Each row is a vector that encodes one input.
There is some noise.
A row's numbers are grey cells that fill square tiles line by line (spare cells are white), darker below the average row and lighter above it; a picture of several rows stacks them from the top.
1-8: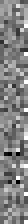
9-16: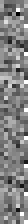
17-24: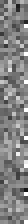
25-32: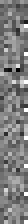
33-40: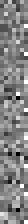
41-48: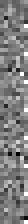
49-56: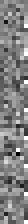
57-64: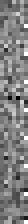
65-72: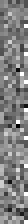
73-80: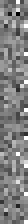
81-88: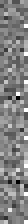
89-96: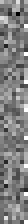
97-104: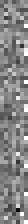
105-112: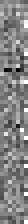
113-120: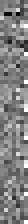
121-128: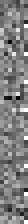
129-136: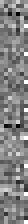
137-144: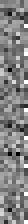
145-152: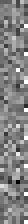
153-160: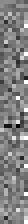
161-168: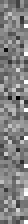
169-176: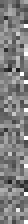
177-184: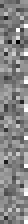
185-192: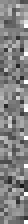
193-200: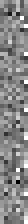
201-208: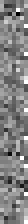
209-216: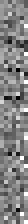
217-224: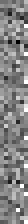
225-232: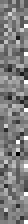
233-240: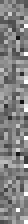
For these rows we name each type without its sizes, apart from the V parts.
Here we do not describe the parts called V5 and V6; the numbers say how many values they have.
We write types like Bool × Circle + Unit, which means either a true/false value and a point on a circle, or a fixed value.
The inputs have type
Label + Line × (Line + V5) × V6.
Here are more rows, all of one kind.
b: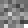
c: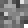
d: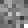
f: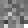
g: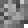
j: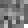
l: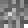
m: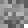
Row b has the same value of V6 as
g and m.
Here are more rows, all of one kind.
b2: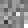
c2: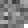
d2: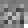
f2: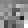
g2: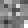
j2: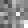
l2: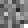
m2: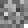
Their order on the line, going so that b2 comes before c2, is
g2, f2, b2, d2, l2, m2, c2, j2.
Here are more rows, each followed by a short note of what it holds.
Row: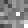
a point on a line, a value of V5 and a value of V6
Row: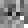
a label
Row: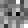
a label
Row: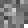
a point on each of two lines and a value of V6
